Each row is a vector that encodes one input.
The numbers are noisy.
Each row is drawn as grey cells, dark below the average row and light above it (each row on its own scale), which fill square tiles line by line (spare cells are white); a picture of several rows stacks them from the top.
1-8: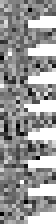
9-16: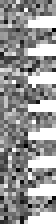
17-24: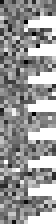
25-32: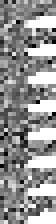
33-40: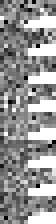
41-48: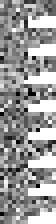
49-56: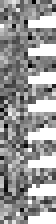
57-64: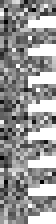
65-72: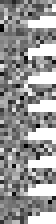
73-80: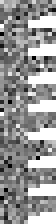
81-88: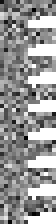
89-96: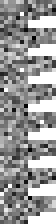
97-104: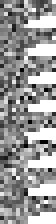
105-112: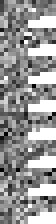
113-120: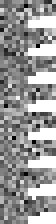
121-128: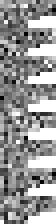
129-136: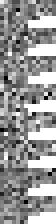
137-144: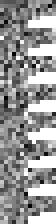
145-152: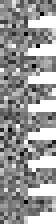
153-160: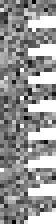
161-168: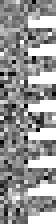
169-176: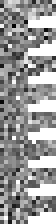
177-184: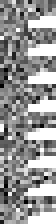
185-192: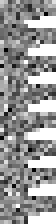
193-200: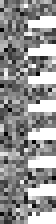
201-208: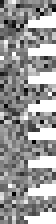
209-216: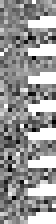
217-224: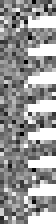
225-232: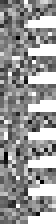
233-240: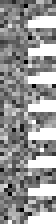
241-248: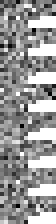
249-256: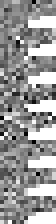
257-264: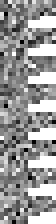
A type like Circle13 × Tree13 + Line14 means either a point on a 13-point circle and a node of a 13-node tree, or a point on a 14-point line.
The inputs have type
(Circle20 + Label7) × Label7.
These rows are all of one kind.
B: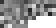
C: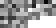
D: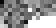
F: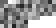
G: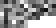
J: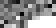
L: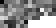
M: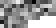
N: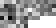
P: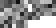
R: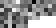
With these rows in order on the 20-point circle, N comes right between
F and R.
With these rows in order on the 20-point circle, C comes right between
M and R.
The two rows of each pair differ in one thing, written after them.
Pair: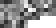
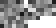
the place on the 20-point circle
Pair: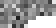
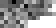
the label
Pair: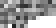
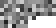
the label
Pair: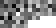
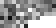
the place on the 20-point circle
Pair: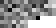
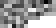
the label
